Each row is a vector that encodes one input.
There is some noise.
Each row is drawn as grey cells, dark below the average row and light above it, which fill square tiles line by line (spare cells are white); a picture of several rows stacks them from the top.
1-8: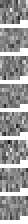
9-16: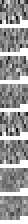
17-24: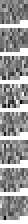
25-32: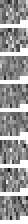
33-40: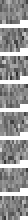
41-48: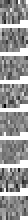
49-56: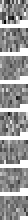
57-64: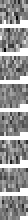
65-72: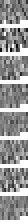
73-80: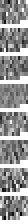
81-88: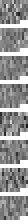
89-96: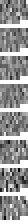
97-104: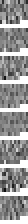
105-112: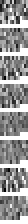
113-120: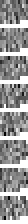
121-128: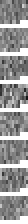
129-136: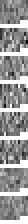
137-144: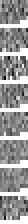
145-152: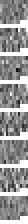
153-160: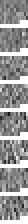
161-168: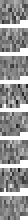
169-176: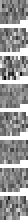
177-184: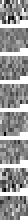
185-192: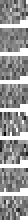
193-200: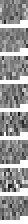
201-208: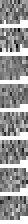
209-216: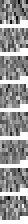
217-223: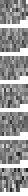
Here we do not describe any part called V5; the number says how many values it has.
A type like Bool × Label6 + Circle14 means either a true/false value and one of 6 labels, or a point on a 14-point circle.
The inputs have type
List2(Line4) × V5 + Tree7.
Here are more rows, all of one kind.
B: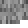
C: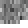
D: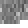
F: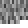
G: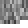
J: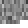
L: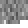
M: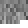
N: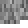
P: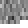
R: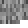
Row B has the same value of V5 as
G, N and R.
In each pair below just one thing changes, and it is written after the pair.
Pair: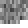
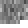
the place on the 4-point line in item 2 of the list
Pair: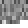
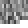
the place on the 4-point line in item 1 of the list
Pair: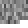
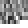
the place on the 4-point line in item 2 of the list
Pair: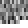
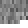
the place on the 4-point line in item 2 of the list
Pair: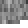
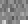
the value of V5
